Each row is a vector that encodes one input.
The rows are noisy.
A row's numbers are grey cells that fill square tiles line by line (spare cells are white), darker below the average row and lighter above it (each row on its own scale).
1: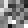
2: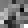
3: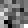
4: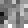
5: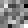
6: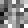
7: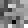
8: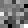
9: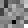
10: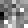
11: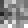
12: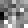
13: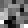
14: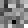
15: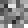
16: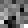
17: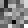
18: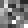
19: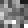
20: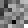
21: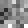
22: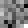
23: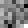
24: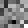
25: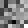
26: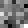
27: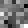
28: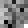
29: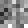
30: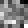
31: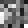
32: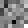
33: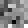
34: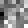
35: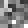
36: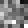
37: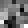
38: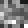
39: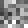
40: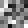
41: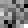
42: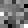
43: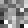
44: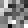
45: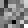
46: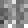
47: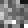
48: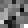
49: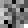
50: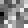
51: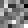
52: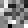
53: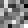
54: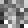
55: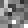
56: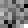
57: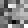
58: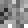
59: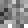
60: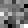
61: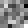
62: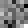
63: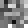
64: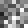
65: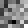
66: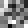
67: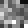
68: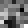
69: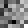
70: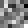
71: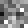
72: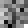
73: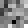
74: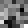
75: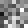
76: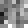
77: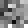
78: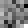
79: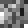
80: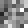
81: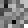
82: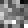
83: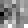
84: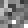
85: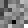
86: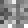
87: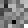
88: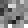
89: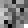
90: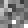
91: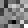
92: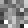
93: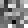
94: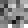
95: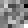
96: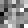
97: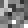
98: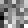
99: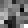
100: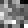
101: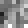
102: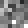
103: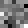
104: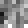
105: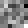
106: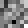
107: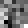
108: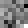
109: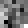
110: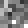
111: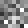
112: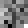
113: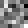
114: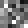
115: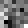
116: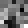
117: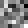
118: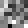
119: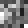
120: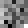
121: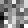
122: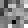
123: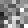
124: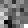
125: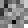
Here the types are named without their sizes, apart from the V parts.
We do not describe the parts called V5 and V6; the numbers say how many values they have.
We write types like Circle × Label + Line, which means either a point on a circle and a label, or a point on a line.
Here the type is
Bool × (Line × V5 + V6).
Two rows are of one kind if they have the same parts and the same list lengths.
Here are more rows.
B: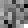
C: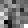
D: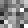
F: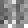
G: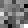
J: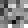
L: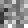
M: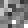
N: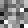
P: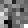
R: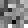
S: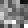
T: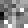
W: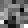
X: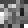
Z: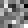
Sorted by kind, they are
B, C, G, M, P, S, W, X, Z
D, F, J, L, N, R, T

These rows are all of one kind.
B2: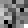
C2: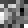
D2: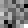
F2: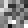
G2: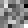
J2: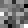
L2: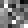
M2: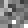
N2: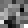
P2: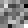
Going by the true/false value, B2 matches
C2, D2, J2 and N2.
